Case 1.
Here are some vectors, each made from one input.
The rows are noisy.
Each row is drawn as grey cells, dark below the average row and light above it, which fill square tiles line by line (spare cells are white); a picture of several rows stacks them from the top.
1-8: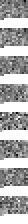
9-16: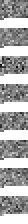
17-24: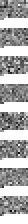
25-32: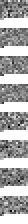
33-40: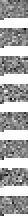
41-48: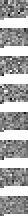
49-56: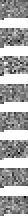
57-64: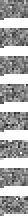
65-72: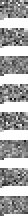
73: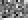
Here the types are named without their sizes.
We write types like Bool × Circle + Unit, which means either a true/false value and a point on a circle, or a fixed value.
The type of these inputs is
Bool × Bool × Bool + Line × Line + Unit.
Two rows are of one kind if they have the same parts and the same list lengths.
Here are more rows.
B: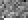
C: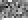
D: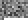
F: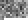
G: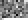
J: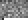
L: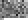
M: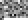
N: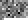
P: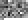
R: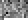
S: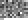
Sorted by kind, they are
B, J, R
C, D, F, G, L, N, P, S
M

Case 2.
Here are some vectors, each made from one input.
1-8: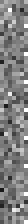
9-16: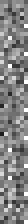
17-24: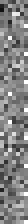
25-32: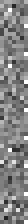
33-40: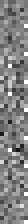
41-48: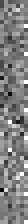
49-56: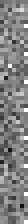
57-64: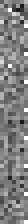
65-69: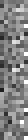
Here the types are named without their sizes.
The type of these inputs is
Bool × Bool × Bool + Tree + Unit.
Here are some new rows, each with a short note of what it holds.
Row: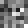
a fixed value
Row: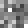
a node of a tree
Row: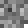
three true/false values
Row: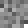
three true/false values
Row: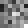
a fixed value
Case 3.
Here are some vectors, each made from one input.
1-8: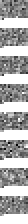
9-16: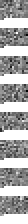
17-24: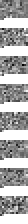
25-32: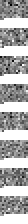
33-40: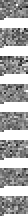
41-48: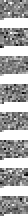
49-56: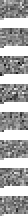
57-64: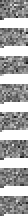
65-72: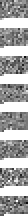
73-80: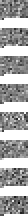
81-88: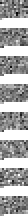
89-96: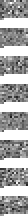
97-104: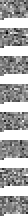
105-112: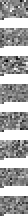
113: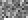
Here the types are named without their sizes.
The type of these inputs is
Bool × Bool × Bool + Tree + Unit.
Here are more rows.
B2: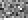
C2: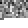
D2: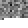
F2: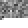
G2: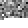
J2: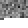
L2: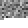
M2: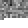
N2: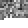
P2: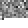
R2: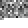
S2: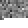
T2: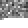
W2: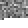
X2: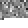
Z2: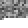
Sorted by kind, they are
B2, F2, G2, L2, R2, T2, Z2
C2, P2, X2
D2, J2, M2, N2, S2, W2

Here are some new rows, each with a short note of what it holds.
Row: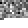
a fixed value
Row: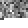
a fixed value
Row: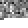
a fixed value
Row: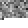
a fixed value
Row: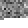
three true/false values
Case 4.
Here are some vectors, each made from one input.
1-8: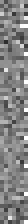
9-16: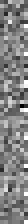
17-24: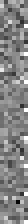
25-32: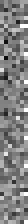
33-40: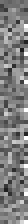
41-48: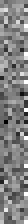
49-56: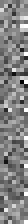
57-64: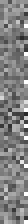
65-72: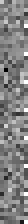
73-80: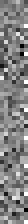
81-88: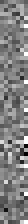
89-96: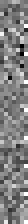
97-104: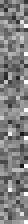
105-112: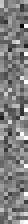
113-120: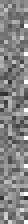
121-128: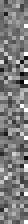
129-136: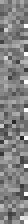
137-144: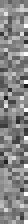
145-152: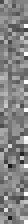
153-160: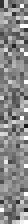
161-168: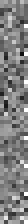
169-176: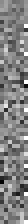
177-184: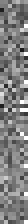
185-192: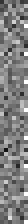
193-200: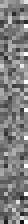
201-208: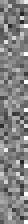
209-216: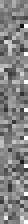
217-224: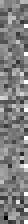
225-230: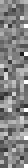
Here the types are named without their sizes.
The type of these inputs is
Bool × Bool × Bool × Line.
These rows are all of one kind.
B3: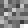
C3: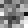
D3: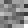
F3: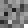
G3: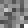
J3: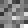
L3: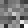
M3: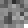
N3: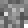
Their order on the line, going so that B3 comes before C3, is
D3, B3, N3, J3, M3, L3, G3, F3, C3.
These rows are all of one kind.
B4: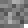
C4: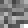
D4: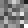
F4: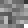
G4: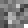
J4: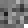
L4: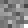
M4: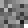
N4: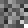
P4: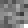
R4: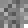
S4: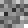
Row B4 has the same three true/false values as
D4, G4, J4 and S4.
